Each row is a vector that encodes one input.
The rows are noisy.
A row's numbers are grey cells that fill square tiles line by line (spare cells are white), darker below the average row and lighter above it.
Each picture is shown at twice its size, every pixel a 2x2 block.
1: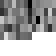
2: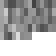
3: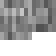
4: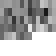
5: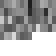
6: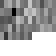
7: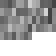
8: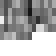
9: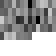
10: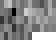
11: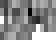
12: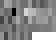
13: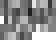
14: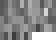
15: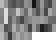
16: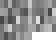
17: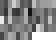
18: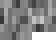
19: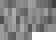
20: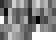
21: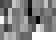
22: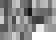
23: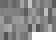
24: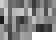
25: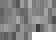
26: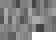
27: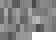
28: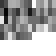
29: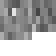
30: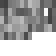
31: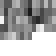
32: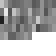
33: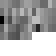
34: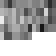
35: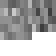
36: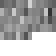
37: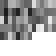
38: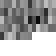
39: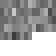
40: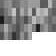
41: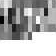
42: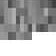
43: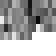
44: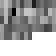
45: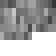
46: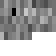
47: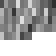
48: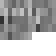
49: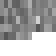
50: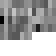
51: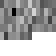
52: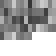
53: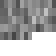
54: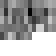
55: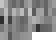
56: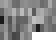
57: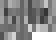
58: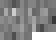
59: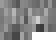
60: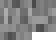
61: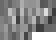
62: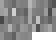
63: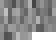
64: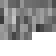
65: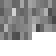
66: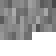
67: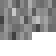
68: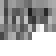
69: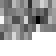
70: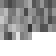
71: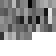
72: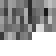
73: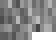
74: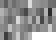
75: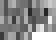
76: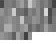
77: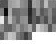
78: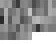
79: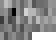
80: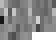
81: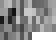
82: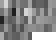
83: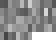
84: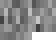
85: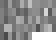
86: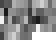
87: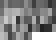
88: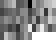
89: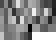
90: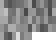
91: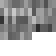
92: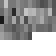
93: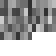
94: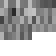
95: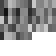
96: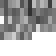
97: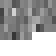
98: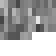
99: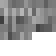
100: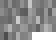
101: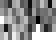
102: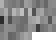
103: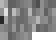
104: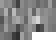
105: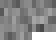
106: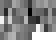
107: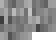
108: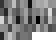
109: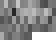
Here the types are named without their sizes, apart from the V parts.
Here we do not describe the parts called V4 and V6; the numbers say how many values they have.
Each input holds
either a point on a line and a value of V4, or a true/false value and a value of V6.
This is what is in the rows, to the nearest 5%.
About 30% of them hold a point on a line and a value of V4. The rest hold a true/false value and a value of V6.
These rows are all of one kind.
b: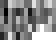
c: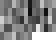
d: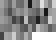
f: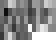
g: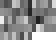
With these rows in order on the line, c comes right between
d and f.
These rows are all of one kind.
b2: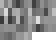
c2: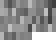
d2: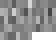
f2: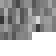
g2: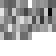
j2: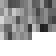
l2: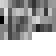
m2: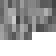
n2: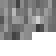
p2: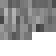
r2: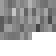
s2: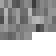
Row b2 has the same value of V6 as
f2 and s2.
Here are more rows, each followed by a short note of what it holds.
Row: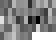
a point on a line and a value of V4
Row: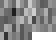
a true/false value and a value of V6
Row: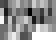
a point on a line and a value of V4
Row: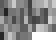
a point on a line and a value of V4
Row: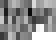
a point on a line and a value of V4
